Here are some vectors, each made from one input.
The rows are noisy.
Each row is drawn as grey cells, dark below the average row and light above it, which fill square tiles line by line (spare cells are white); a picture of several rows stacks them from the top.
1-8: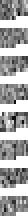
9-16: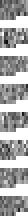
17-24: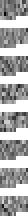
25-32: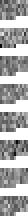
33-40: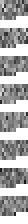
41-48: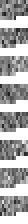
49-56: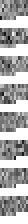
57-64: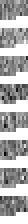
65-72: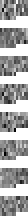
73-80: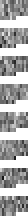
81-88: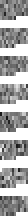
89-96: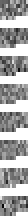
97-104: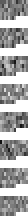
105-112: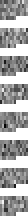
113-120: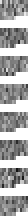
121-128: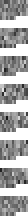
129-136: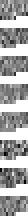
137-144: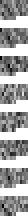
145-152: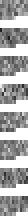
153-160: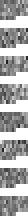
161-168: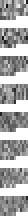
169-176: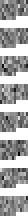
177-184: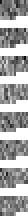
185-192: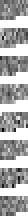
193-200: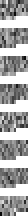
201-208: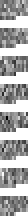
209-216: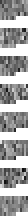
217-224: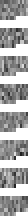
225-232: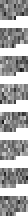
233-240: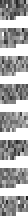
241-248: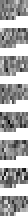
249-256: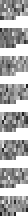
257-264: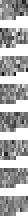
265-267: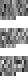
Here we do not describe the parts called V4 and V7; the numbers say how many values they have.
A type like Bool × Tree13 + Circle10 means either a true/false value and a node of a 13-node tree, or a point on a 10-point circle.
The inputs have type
Bool × Circle5 × V7 + Circle6 × V4.
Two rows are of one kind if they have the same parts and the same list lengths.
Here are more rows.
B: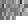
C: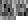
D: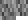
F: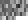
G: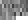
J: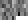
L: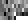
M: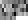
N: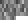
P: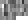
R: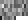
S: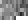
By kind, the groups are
B, C, D, F, G, J, N
L, M, P, R, S

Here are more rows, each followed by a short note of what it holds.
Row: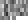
a point on a 6-point circle and a value of V4
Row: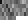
a point on a 5-point circle, a true/false value and a value of V7
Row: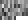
a point on a 6-point circle and a value of V4
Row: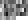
a point on a 6-point circle and a value of V4
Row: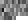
a point on a 6-point circle and a value of V4
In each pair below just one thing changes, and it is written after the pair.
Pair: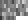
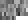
the value of V7
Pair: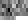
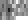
the true/false value
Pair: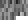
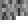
the value of V7
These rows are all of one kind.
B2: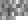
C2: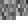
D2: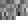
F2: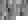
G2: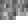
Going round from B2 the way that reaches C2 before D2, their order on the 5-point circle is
B2, C2, G2, D2, F2.
